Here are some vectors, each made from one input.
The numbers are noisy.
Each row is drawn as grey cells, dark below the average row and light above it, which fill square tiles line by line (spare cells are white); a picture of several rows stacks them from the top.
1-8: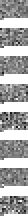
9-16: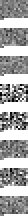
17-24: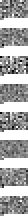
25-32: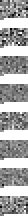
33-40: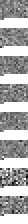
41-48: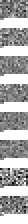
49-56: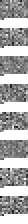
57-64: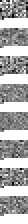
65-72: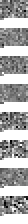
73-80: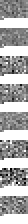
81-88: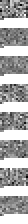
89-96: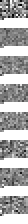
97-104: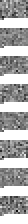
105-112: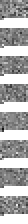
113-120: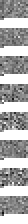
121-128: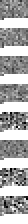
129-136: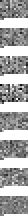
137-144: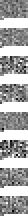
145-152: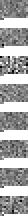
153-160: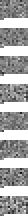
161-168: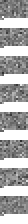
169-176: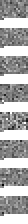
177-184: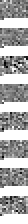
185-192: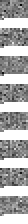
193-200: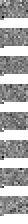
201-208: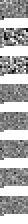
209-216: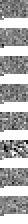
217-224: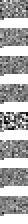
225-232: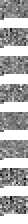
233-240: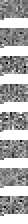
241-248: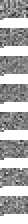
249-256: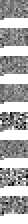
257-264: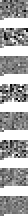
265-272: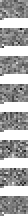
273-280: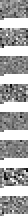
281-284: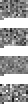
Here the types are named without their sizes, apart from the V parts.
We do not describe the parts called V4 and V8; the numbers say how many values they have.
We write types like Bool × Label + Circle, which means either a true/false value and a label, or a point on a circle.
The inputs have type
Bool × Bool × Bool × Bool × (Line × Line + V4) × V8 + Unit.
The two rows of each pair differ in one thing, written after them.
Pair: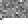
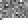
one of the four true/false values
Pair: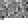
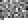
the place on one of the two lines
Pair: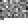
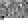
the place on one of the two lines
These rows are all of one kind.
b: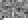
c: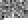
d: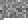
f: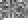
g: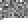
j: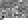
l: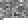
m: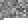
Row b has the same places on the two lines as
d and f.
